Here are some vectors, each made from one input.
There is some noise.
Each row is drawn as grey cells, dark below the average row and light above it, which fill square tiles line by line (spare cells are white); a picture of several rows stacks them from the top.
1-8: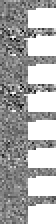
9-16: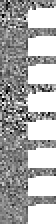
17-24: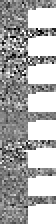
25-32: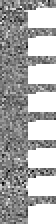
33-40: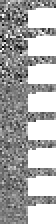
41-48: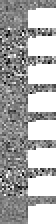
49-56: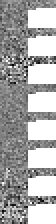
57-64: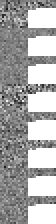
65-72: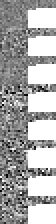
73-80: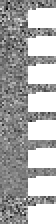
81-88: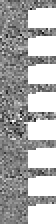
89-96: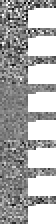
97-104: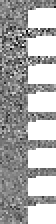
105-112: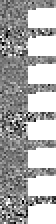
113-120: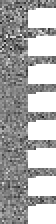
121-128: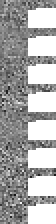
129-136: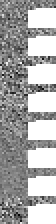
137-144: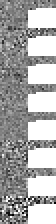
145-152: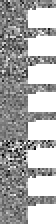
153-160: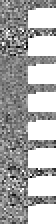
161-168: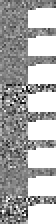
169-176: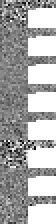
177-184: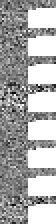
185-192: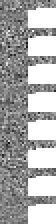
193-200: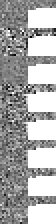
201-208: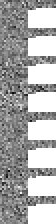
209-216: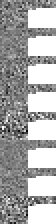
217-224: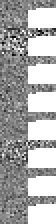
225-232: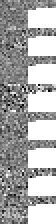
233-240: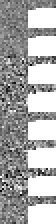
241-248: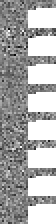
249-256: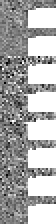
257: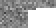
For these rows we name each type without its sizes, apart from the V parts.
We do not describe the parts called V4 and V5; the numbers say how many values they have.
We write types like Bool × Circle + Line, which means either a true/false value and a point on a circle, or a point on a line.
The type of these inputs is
(Bool × V5 + Circle) × V4.
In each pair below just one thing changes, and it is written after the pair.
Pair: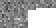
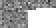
the true/false value
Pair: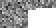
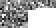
the true/false value
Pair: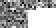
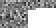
the value of V5
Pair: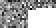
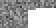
the value of V4
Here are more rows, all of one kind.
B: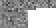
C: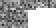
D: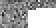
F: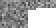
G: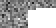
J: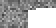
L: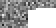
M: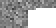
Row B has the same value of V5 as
D and F.
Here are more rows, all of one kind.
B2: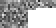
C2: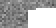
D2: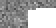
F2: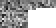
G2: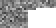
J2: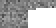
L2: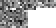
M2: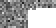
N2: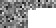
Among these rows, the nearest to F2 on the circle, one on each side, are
G2 and L2.
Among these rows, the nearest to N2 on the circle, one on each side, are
B2 and D2.
